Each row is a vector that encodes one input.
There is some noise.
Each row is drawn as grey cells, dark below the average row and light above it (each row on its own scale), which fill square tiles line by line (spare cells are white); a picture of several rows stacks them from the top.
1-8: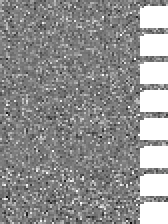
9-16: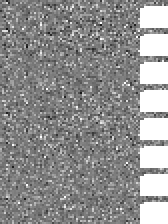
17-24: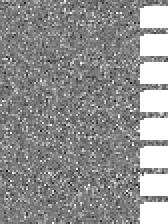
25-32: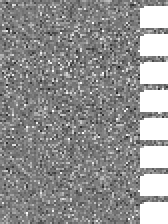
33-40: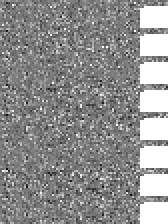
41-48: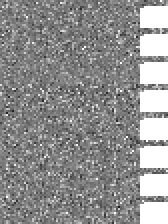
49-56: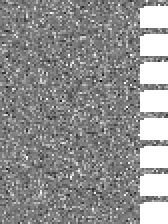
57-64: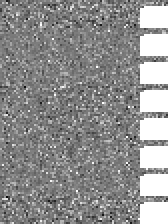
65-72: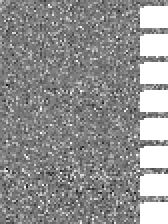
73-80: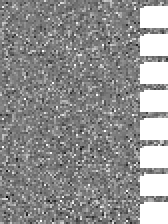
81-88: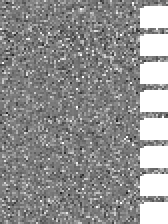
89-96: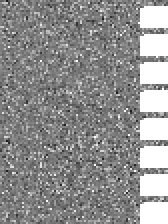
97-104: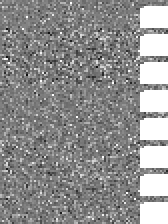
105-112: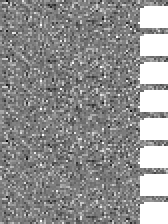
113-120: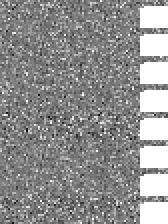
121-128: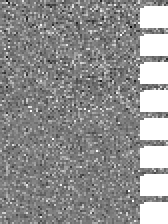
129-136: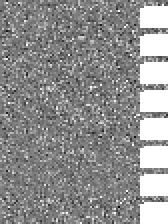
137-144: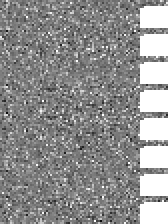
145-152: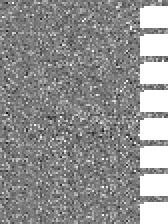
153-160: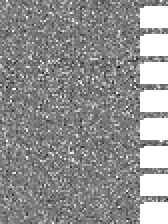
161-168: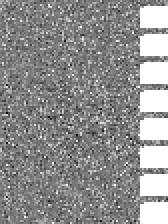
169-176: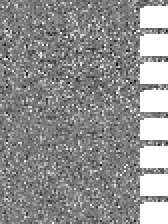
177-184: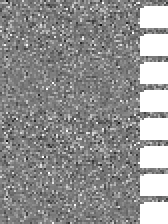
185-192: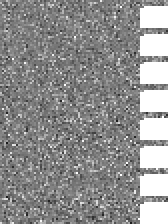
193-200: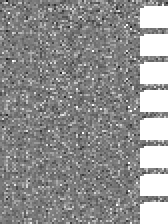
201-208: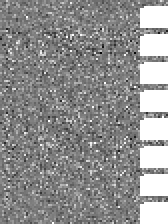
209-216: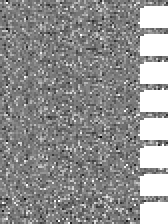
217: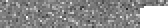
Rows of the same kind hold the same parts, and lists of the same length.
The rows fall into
4 kinds.
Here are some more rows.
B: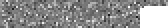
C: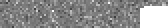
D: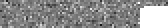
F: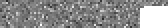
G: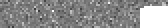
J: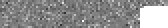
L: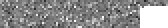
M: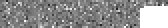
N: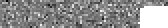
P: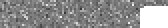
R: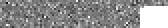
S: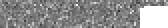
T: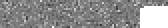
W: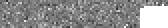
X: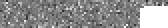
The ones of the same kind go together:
B, L, R, S
C, G
D, F, M, N, T, W, X
J, P

